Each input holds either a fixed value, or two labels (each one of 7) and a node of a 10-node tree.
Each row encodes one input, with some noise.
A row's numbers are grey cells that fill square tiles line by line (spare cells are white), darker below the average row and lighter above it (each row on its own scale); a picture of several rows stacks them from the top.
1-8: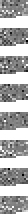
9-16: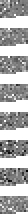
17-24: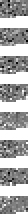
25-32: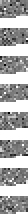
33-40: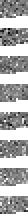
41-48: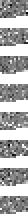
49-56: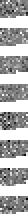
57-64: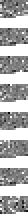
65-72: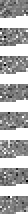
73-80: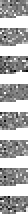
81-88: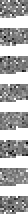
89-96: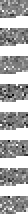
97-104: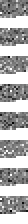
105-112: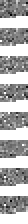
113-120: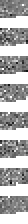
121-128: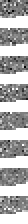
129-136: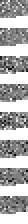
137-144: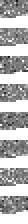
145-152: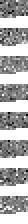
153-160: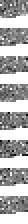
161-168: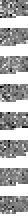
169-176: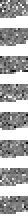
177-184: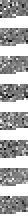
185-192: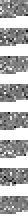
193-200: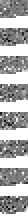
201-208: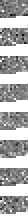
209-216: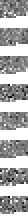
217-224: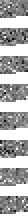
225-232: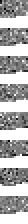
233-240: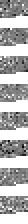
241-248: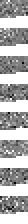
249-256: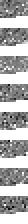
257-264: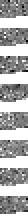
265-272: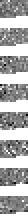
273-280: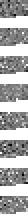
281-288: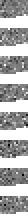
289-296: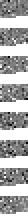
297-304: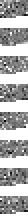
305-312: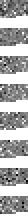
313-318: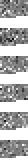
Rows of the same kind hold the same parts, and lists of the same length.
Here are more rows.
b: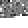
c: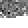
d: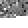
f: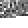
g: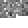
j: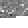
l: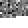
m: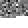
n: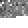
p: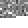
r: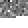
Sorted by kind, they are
b, c, d, f, j, l, m, n, p, r
g

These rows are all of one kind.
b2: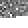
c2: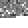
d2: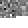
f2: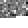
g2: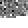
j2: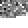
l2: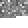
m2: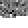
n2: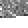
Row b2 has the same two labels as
c2, f2 and l2.
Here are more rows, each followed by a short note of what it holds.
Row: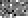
two labels (each one of 7) and a node of a 10-node tree
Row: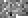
a fixed value
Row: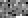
two labels (each one of 7) and a node of a 10-node tree
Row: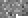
a fixed value
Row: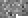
a fixed value
